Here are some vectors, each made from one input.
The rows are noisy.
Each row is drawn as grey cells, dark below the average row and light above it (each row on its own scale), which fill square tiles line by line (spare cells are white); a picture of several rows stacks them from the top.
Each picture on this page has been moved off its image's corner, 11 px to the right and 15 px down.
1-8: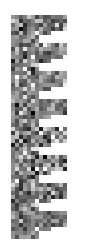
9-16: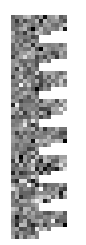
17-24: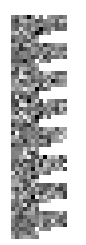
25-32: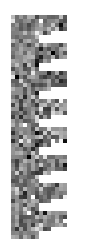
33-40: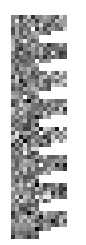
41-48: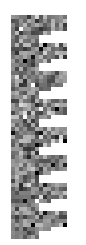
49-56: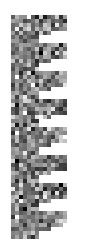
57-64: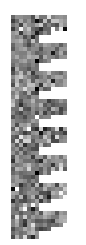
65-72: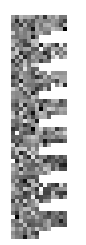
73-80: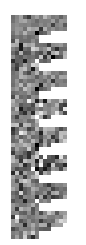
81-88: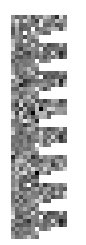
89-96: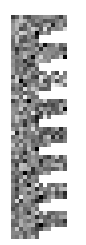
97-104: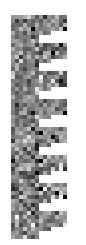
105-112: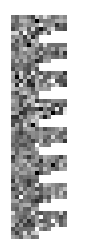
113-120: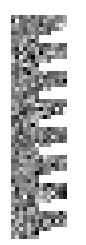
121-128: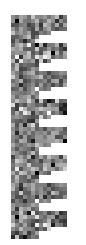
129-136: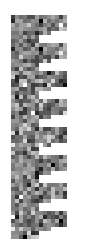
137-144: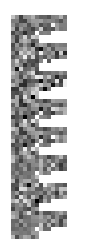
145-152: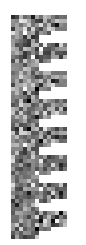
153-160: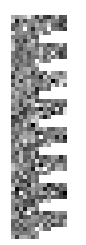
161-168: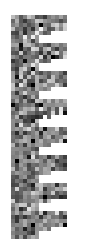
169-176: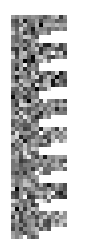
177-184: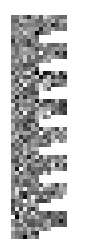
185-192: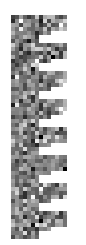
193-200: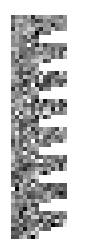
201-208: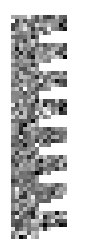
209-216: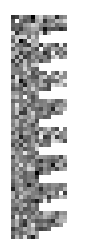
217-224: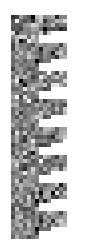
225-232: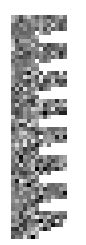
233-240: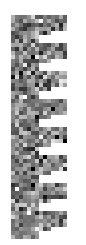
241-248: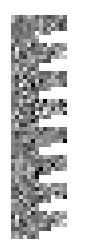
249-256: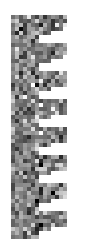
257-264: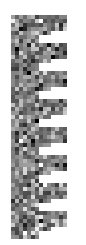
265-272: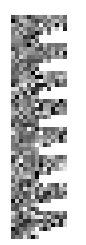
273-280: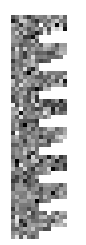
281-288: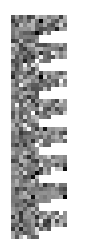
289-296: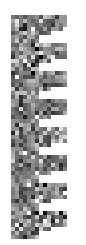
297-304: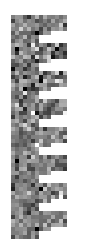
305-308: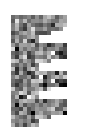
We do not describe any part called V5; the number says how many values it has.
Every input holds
a list of up to two items, each a true/false value and a value of V5.
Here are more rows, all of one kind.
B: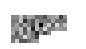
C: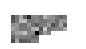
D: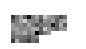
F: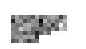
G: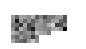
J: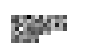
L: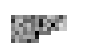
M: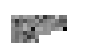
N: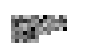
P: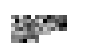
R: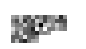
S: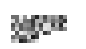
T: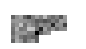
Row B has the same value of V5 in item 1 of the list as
F, J, L and R.
